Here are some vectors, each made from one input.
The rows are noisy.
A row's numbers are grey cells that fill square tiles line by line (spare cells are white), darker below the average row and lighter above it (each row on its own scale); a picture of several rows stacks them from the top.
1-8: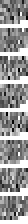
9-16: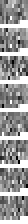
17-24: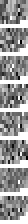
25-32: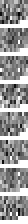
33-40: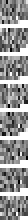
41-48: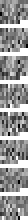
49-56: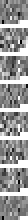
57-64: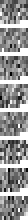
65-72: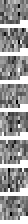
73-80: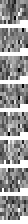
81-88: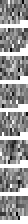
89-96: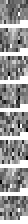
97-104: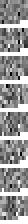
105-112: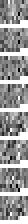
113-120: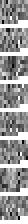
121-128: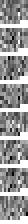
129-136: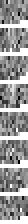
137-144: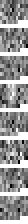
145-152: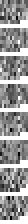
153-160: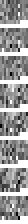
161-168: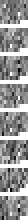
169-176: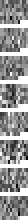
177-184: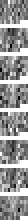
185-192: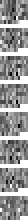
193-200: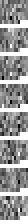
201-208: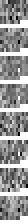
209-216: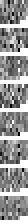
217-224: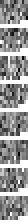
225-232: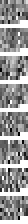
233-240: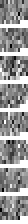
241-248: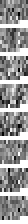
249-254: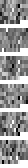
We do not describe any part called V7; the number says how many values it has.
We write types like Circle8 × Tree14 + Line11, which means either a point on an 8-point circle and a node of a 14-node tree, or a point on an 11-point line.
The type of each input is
Bool × (Circle9 + Unit) × (Label6 + Line9) × V7.
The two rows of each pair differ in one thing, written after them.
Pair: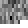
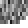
the label
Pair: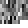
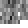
the place on the 9-point circle
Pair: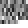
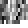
the value of V7
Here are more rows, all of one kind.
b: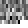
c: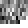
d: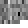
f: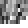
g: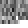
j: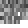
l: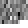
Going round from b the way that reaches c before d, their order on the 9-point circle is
b, g, l, c, f, j, d.
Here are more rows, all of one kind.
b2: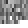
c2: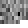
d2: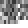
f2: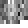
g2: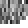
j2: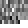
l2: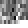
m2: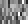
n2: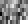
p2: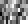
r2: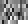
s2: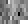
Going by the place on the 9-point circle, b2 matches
f2, g2 and r2.
